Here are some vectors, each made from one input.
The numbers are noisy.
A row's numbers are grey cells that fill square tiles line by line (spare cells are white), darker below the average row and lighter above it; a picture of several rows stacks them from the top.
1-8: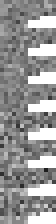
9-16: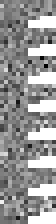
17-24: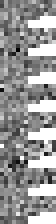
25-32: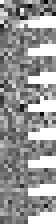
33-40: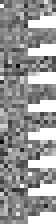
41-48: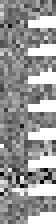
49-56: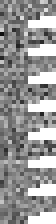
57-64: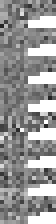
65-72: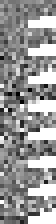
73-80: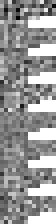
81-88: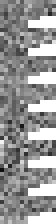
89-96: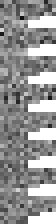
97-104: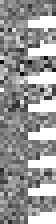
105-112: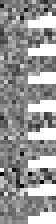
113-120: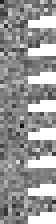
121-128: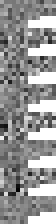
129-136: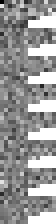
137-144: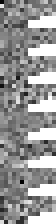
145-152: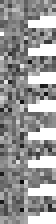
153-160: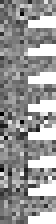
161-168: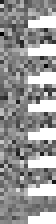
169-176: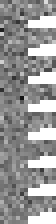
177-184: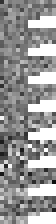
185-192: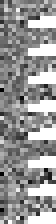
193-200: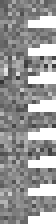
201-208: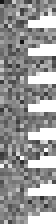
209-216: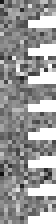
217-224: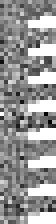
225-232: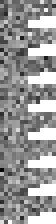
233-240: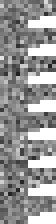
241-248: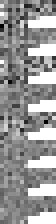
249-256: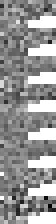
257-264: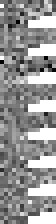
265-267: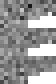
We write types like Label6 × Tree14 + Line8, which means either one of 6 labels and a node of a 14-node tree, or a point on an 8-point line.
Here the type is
Bool × Bool × Bool × Bool + Unit.
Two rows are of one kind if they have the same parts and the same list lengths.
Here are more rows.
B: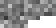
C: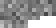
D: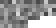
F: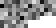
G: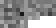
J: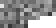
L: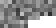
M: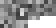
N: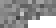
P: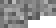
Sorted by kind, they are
B, C, D, G, J, L, M, N, P
F

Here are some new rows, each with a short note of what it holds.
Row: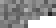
four true/false values
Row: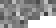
four true/false values
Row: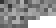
four true/false values
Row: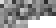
four true/false values
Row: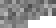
four true/false values
